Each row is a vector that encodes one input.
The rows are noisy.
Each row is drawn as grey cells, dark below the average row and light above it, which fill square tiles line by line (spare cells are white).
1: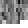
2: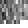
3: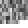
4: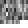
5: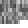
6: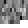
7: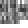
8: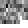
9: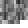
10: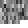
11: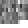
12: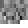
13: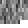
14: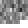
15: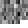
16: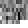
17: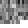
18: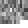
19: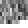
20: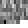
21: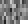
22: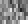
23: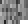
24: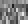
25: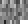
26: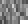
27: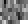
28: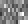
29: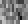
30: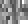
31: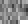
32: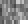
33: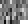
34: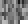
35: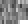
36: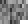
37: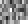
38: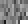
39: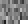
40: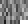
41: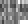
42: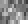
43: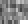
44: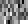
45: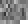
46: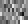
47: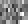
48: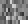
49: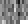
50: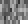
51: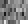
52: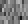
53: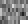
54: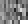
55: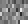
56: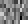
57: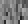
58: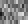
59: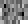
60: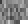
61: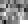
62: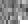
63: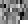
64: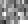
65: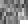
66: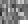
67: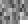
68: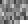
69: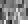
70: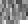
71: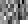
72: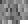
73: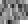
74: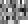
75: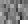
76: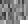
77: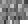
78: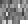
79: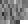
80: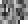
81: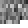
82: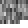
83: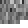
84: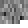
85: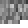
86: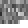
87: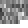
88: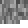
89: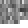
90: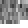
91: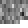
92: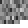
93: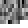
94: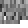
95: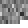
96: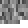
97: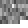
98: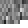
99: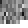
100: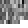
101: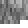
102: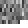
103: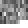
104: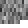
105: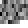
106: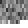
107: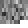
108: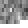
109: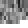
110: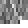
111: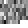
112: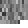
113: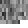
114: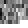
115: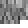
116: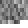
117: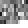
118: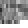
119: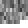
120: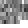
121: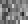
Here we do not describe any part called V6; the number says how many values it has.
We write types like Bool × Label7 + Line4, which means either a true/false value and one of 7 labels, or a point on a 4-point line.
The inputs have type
(Bool × Tree7 + Unit) × V6.
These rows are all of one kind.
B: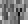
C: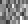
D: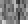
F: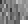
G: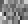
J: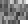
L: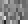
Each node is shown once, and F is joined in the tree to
B.
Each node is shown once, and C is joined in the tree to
G.
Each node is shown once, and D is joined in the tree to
B, G and L.
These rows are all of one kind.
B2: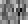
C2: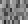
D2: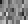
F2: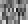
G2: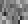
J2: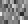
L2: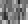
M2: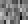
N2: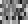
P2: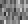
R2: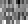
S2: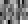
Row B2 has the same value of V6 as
F2, L2, N2 and R2.
